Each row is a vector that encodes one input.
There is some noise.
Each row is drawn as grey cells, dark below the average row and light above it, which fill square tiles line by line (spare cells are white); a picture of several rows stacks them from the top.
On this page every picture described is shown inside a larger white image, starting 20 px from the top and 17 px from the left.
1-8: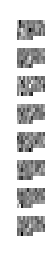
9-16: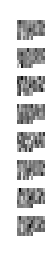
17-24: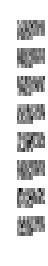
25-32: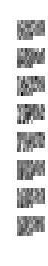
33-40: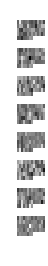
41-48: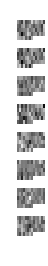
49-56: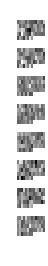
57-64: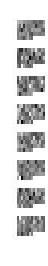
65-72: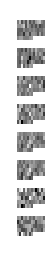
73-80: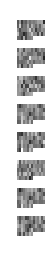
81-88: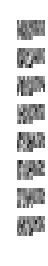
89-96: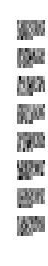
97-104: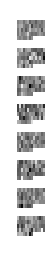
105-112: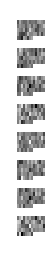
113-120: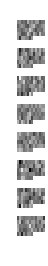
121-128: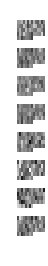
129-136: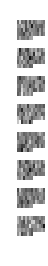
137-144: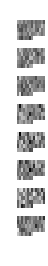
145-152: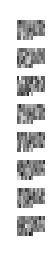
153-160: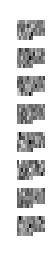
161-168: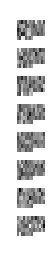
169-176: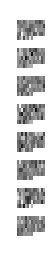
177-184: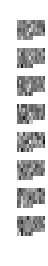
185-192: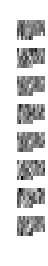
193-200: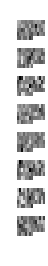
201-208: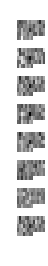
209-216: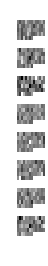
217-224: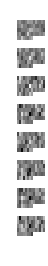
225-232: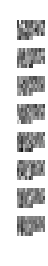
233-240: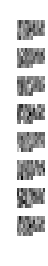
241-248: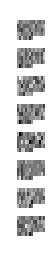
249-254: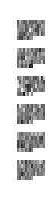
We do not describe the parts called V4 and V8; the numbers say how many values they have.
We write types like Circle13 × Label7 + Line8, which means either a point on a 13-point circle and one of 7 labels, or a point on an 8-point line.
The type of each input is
Label5 × Label11 × V4 + V8.
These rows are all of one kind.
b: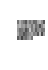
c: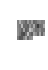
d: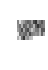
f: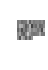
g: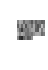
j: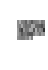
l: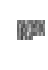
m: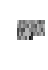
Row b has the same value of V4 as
f and m.
